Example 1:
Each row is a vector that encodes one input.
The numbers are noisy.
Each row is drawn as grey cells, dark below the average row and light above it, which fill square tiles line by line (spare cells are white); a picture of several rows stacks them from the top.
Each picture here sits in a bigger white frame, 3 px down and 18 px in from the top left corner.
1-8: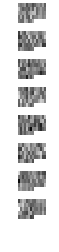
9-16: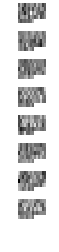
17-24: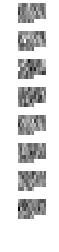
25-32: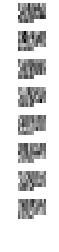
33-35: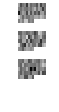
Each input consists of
either a fixed value, or three true/false values.
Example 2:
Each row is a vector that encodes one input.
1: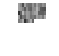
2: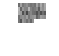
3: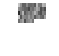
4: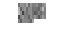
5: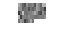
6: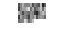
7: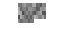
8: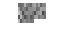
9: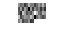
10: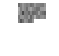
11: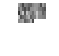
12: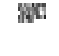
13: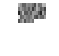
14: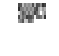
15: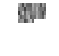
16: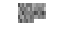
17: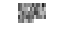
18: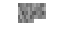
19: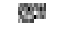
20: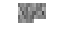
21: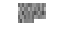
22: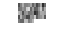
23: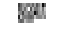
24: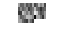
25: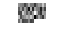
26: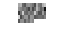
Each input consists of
a point on a 4-point line.
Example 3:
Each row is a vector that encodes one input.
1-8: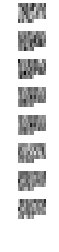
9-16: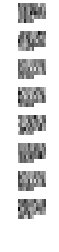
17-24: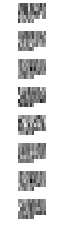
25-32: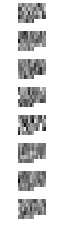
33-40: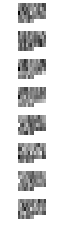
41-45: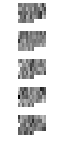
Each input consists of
either a fixed value, or three true/false values.
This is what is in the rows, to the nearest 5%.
About 15% of them hold a fixed value. The rest hold three true/false values.
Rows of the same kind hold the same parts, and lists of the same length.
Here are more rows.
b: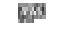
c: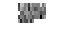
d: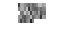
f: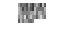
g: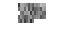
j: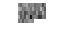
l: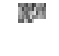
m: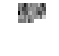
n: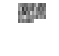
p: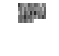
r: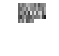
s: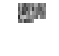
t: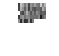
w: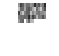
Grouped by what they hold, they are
b, r
c, d, f, g, j, l, m, n, p, s, t, w

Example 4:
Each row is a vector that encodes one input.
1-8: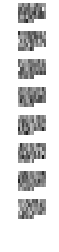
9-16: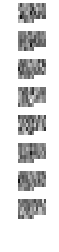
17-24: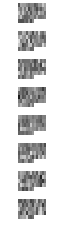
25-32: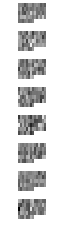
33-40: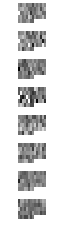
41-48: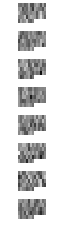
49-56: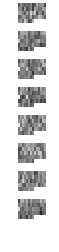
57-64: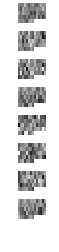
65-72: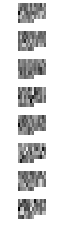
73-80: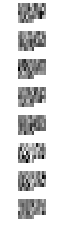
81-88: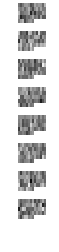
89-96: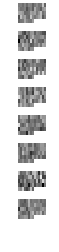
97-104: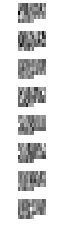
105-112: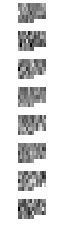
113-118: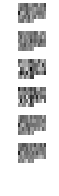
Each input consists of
either a fixed value, or three true/false values.
